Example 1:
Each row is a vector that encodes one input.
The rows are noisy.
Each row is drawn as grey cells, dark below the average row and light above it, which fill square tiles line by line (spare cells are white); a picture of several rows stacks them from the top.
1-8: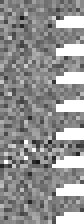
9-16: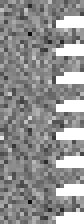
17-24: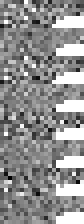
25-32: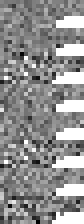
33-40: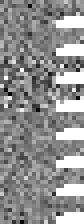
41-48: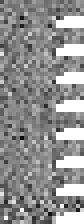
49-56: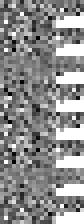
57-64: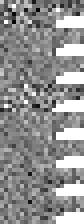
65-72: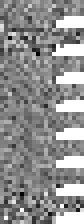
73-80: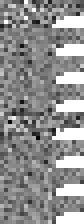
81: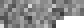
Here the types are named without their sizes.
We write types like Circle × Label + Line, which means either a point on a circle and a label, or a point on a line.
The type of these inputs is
Label + Tree.
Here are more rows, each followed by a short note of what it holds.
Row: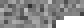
a node of a tree
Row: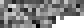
a label
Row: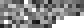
a label
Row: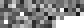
a label
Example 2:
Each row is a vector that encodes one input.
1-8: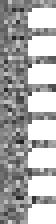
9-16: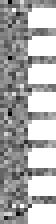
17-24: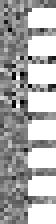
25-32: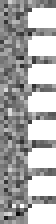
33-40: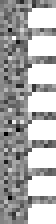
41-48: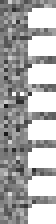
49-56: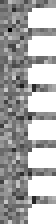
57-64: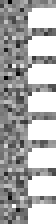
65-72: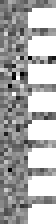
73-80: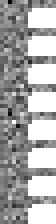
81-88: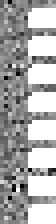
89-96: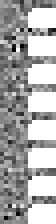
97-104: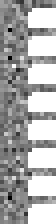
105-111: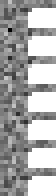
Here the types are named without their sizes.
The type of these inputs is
List(Line).
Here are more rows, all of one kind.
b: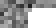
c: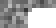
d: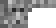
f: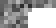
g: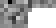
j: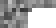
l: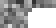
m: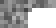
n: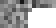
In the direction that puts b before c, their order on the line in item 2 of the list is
l, b, g, j, d, n, m, f, c.
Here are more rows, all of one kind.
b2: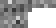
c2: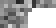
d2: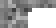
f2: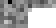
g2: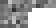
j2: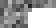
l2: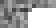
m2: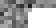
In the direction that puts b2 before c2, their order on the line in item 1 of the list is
f2, m2, j2, b2, g2, d2, l2, c2.
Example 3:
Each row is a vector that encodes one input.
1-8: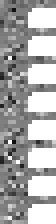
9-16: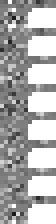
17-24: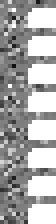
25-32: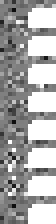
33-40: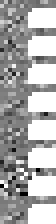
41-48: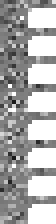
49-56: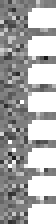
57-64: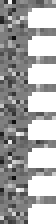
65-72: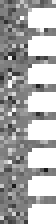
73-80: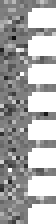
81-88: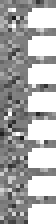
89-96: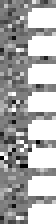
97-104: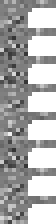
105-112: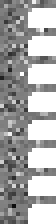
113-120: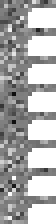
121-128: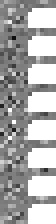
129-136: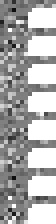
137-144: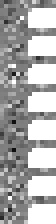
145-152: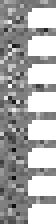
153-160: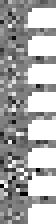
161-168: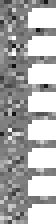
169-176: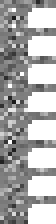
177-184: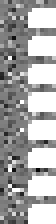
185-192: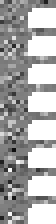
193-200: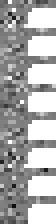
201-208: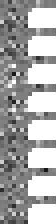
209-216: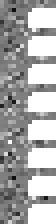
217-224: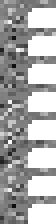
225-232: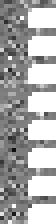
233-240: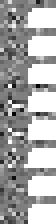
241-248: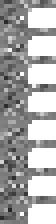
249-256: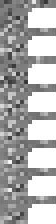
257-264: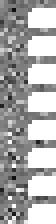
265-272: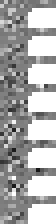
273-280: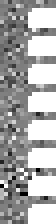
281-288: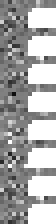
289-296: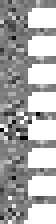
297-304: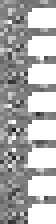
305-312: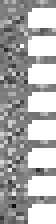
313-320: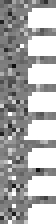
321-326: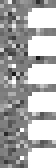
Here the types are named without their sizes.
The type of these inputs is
List(Line).
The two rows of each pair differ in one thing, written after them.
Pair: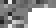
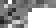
the place on the line in item 2 of the list
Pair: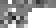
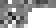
the place on the line in item 1 of the list
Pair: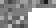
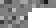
the place on the line in item 1 of the list
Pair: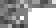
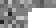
the place on the line in item 1 of the list
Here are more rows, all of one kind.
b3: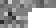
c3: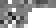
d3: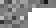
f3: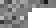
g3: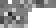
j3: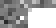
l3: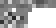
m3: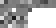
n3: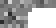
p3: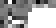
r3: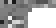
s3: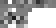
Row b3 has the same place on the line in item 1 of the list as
m3 and n3.
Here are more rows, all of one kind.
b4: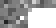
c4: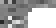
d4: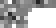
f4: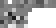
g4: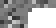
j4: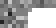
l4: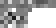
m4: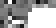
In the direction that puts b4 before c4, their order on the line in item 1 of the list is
d4, f4, l4, j4, b4, g4, c4, m4.
